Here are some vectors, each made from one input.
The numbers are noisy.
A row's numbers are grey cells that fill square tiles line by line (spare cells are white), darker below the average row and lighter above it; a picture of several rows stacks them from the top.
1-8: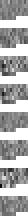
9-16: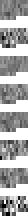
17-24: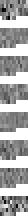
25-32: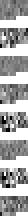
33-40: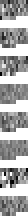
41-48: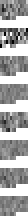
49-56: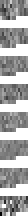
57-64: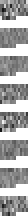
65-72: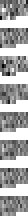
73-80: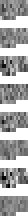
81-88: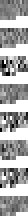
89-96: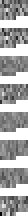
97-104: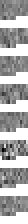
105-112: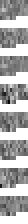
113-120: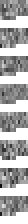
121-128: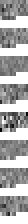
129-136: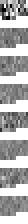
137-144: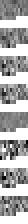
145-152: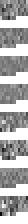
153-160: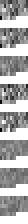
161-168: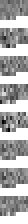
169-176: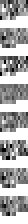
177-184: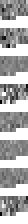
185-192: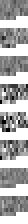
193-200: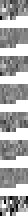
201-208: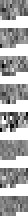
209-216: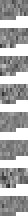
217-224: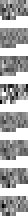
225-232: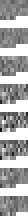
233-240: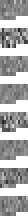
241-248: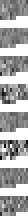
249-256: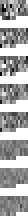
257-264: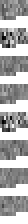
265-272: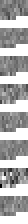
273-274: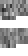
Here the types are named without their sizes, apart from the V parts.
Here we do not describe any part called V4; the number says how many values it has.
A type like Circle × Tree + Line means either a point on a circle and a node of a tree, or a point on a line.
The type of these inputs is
List(Label × V4).
